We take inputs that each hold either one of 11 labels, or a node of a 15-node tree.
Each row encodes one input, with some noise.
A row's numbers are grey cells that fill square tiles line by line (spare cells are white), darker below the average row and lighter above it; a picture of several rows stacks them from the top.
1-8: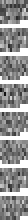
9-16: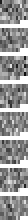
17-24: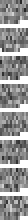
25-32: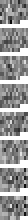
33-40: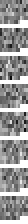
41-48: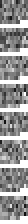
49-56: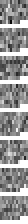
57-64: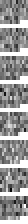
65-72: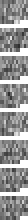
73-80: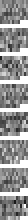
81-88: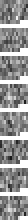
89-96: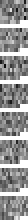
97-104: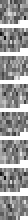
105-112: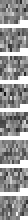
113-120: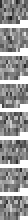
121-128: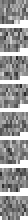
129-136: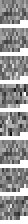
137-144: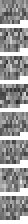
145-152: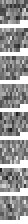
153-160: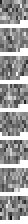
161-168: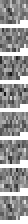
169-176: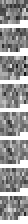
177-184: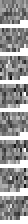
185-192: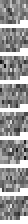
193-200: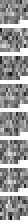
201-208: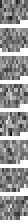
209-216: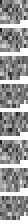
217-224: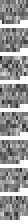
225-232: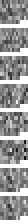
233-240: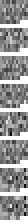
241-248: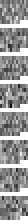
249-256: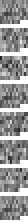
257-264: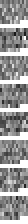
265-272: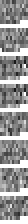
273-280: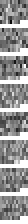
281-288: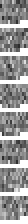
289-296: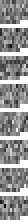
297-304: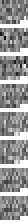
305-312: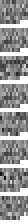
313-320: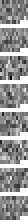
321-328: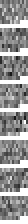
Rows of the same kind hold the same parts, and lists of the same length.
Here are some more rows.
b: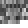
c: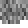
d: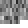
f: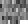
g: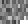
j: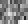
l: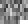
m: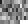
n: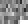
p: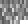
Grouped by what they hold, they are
b, d, f, j, l, m, n
c, g, p

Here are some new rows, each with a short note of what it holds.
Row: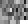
a node of a 15-node tree
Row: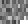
one of 11 labels
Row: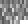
one of 11 labels
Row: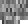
one of 11 labels
